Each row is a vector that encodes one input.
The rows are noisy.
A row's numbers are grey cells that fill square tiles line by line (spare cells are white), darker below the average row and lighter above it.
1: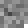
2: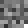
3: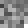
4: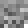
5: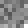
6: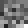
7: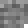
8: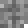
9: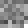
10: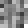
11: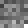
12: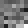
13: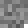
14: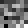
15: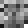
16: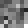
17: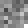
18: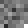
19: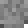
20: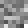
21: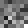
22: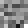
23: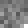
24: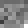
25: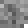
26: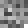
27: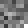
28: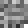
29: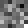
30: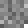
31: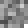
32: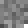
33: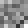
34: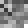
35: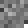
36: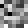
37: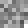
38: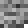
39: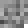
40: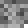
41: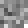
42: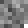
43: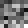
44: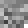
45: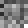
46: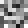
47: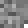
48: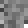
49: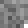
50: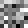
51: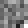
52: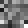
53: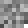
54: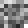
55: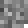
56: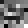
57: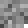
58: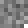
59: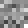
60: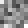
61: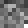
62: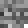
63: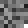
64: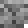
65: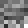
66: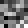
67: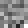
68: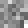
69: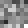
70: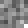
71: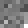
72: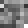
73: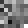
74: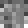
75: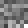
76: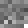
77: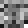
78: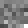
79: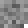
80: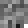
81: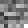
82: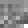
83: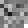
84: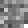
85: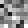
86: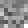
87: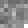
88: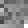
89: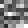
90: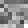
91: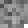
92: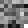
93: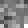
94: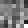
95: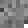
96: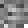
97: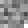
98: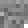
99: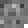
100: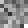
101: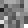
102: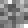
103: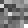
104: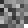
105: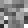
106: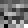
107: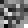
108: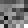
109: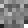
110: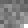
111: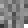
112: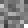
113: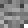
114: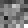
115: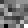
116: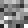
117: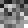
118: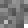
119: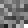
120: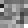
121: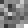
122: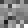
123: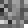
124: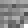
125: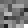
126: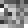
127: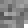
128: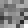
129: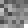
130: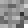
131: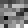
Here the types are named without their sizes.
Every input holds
a node of a tree, together with either a node of a tree, or five true/false values.
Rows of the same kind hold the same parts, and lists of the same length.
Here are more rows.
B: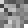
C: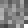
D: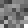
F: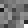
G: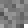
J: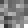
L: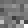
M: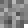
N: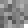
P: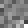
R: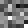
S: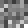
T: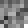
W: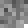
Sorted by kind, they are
B, D, F, G, L, N, P, R, S, W
C, J, M, T

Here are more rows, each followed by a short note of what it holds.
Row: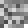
a node of a tree and five true/false values
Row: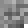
a node of each of two trees
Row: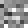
a node of each of two trees
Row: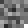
a node of a tree and five true/false values
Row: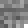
a node of a tree and five true/false values
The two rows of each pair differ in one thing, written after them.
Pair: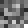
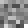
the node of the tree
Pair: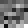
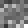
the node of the tree
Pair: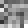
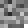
one of the five true/false values
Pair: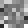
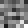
the node of the tree
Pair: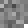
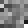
the node of the tree
